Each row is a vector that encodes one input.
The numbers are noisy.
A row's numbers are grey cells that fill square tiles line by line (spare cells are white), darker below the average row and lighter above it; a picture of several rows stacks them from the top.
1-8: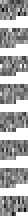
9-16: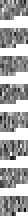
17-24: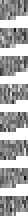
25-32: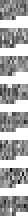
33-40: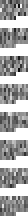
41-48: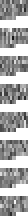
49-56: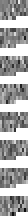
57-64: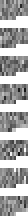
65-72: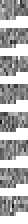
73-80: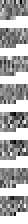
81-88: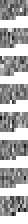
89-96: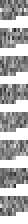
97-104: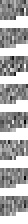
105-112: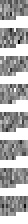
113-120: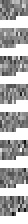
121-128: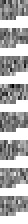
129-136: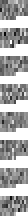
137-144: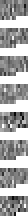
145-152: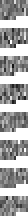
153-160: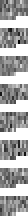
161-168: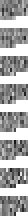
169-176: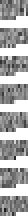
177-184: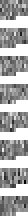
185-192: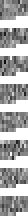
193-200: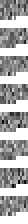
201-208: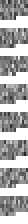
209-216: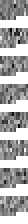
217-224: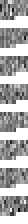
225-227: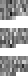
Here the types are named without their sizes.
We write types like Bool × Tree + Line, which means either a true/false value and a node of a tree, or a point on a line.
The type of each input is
(Bool × Bool × Bool × Bool × (Circle + Label) + Line) × Tree.
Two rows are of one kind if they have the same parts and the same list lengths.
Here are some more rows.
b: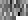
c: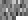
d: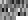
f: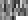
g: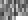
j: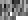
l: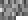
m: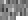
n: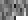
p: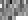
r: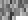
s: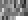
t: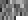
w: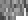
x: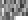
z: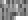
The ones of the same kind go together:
b, d, f, j
c, m, p, r, s, x, z
g, l, n, t, w

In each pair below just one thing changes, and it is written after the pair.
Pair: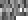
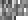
the place on the circle
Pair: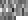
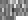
the node of the tree
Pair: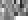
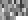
the place on the circle
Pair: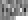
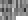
the place on the circle
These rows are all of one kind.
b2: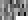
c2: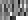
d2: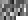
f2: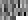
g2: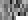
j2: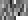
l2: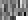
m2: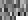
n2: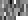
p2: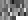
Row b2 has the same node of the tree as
g2 and p2.
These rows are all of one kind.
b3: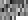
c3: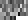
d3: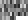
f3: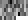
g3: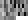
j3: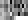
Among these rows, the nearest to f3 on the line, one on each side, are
d3 and g3.
